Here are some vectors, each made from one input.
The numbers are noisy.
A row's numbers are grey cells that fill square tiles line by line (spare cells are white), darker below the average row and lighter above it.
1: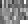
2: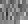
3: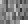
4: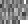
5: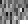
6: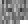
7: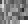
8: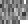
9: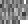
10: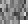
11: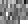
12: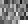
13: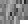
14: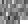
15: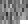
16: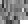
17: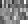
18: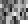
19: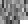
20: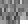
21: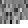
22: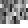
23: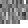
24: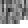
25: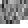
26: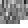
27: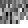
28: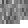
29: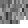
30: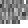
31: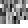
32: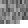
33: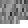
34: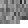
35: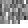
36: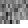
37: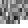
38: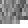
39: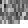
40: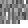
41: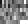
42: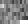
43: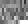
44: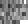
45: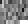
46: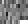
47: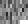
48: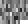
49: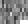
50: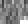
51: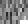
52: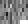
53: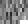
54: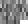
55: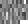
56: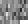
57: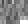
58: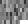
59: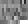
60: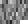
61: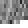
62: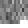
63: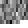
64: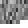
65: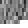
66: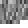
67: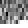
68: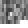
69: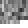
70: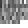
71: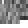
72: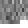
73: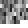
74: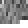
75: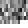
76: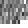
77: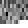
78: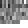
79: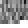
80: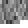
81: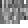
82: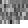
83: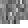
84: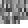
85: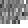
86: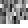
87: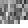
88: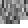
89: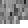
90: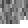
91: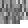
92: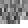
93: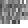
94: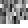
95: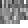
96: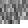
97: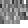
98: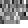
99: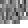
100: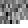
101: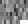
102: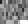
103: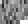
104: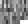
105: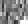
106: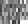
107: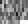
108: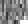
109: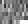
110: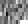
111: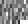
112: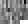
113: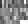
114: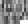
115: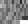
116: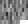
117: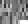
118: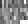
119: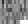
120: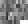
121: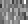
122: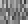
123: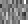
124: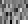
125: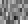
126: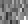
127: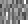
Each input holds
a list of up to three points on an 8-point circle.
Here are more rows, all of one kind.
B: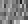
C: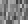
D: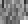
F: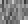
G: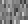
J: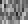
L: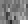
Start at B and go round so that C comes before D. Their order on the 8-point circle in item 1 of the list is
B, C, F, D, L, J, G.
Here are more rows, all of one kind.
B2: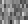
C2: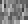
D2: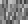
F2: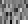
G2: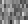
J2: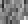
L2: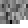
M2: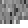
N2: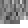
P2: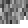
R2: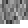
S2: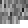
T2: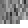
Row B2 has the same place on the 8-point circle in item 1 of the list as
C2, G2, M2 and S2.
